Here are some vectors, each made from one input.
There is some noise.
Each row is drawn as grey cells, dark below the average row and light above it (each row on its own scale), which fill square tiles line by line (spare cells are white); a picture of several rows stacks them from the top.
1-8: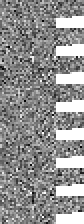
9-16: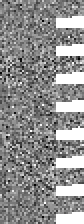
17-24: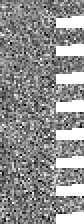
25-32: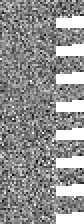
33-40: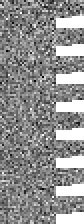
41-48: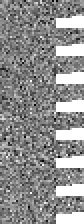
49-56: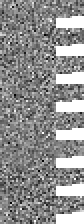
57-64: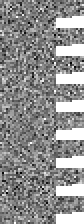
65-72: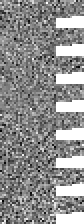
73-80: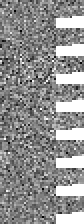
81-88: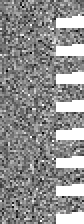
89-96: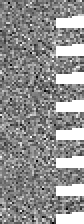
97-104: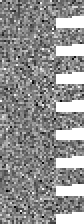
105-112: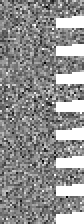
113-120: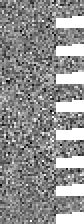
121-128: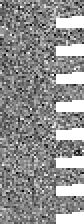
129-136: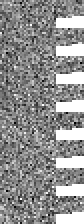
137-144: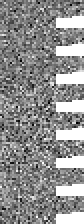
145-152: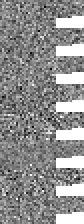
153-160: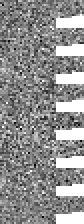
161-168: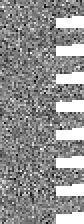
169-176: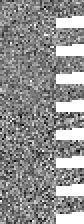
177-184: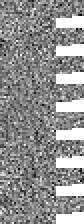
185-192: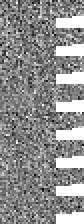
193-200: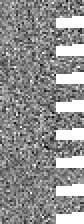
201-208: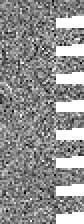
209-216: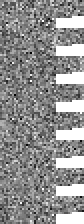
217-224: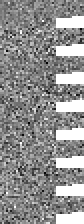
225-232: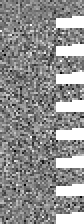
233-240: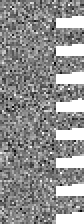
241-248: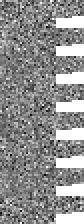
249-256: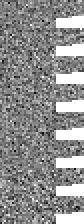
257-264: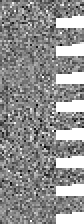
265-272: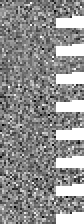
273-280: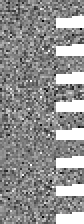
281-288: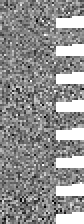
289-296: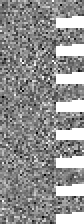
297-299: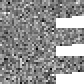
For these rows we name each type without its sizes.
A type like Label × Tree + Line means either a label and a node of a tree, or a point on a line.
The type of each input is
Circle × ((Circle + Unit) × Label + Unit).
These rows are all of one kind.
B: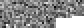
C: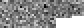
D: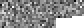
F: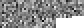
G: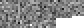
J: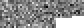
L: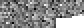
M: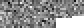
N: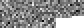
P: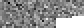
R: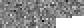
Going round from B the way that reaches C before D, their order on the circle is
B, C, M, D, L, G, P, F, R, N, J.
